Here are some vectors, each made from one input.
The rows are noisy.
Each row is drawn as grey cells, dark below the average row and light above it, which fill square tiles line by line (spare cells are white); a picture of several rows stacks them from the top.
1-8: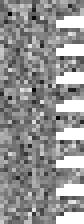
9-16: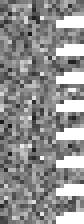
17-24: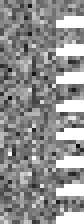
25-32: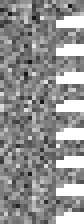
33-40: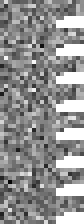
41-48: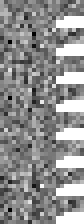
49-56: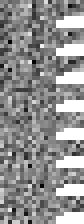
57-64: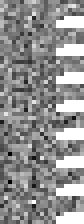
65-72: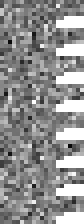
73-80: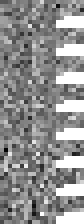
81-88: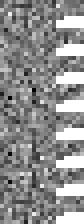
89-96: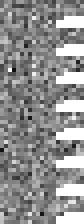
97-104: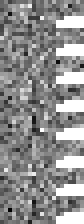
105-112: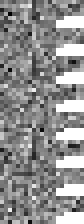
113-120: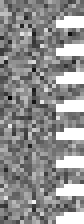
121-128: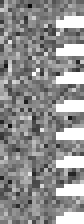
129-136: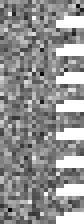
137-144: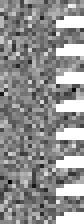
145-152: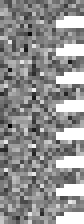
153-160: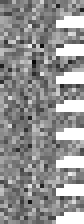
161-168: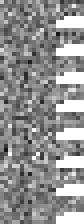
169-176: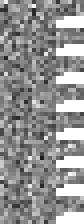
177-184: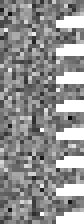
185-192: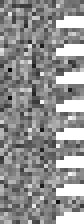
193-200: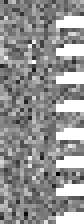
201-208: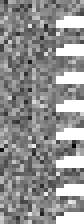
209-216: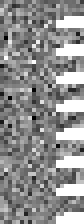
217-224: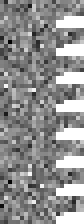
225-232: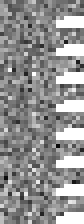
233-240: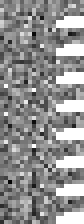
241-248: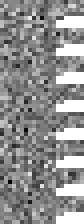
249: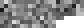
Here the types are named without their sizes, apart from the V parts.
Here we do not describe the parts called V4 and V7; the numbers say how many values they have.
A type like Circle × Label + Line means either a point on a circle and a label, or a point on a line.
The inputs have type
Bool × V7 × V7 + Tree × (Tree + V4).
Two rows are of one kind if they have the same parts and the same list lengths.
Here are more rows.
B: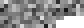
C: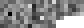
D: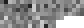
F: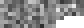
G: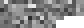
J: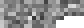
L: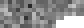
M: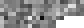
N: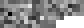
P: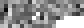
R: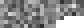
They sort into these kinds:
B, C, G, N
D, L, M, P
F, J, R

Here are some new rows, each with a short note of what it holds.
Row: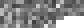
a node of a tree and a value of V4
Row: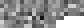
a node of a tree and a value of V4
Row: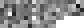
a node of each of two trees
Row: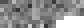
a node of each of two trees
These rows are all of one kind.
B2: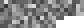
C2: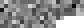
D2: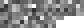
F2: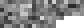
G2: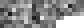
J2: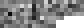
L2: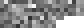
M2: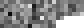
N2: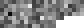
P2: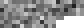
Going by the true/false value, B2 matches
C2, D2, L2 and P2.
